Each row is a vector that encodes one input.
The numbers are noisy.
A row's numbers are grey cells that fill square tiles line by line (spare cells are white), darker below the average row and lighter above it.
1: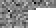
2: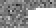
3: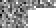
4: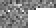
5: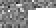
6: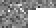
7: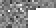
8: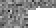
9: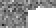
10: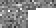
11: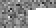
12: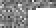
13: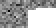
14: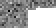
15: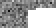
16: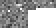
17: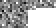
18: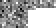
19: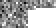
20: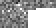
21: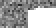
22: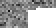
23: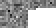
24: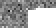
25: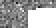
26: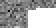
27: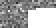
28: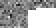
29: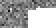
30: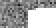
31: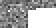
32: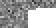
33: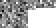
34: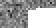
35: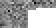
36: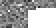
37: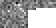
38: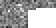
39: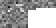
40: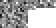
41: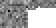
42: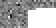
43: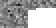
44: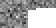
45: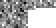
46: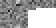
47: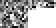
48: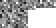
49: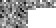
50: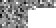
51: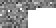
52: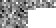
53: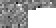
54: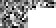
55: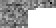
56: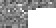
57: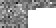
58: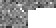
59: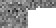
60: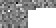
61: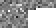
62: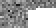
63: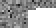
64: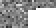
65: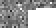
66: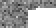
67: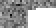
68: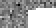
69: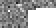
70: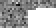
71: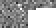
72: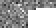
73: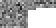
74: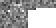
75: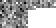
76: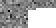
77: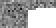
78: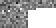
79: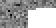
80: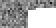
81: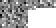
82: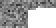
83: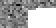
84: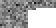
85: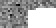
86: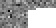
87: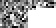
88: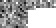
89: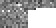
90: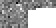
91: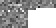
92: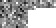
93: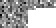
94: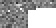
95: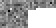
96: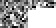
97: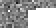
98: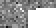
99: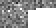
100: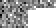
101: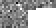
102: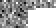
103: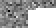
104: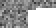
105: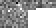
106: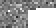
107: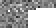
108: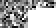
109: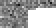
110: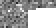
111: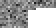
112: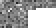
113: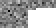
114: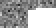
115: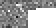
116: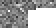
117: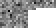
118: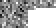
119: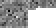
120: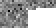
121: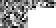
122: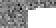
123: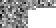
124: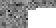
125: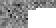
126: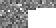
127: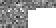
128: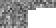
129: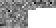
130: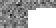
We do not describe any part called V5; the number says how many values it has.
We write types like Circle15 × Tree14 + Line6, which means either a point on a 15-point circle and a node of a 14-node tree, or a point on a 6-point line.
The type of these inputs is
List3(Bool × V5).
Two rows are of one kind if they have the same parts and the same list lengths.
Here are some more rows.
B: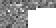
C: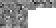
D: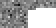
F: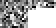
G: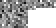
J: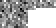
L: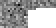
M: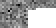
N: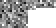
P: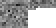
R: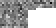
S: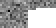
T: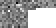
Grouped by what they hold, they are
B, T
C, D, L, M, P, R, S
F
G, J, N

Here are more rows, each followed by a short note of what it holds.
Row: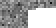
a list of three items
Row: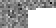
a list of three items
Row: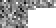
a list of one item
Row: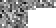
a list of one item
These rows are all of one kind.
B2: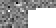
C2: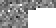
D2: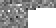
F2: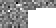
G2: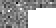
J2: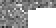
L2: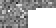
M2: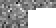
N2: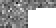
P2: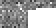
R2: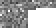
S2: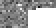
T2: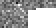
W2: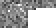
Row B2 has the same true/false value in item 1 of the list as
C2, D2, F2 and R2.
